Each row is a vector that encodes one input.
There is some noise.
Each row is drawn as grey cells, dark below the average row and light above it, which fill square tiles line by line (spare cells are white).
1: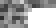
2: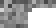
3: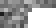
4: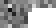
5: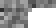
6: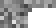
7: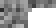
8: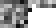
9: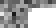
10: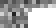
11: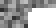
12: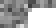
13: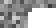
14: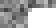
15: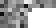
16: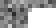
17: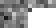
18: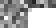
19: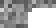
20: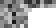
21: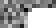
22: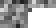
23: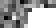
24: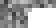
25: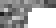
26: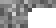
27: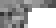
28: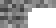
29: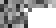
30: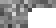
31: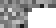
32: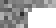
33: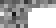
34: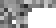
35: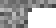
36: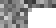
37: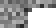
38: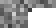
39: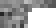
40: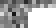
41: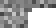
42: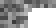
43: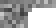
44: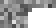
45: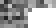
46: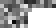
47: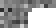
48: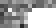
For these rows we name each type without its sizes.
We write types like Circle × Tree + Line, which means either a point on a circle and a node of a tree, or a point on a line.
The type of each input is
Bool × Label.
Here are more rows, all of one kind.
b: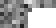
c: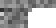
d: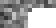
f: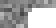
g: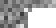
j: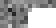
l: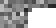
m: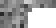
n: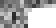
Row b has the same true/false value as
d, l and m.
